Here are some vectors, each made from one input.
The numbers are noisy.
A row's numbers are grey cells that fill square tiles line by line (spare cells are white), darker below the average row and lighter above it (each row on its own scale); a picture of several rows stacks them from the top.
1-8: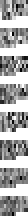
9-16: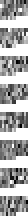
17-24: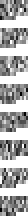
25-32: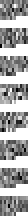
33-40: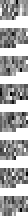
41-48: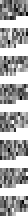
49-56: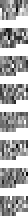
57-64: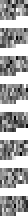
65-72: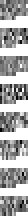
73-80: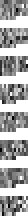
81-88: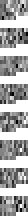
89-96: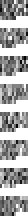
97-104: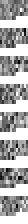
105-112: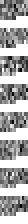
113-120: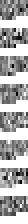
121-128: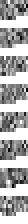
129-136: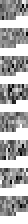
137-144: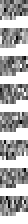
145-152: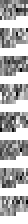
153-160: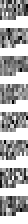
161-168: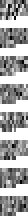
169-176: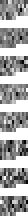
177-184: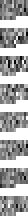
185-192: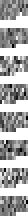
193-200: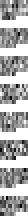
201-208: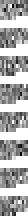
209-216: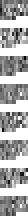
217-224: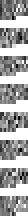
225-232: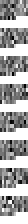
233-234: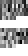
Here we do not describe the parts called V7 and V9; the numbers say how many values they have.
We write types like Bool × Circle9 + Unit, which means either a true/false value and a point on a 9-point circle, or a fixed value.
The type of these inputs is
Bool × Label6 × (Line5 + V7) × V9.
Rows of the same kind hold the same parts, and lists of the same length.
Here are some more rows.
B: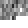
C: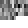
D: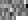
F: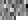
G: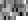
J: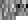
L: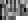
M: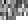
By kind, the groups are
B, C, J, L, M
D, F, G

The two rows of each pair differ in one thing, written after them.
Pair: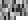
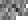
the label
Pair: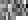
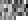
the value of V7
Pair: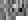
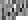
the value of V7
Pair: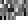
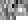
the value of V9
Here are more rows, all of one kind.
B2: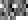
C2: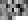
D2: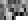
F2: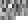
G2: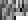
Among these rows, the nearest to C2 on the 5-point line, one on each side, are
D2 and G2.
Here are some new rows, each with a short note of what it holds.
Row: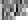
one of 6 labels, a point on a 5-point line, a true/false value and a value of V9
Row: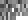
one of 6 labels, a point on a 5-point line, a true/false value and a value of V9
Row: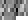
one of 6 labels, a point on a 5-point line, a true/false value and a value of V9
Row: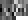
one of 6 labels, a point on a 5-point line, a true/false value and a value of V9
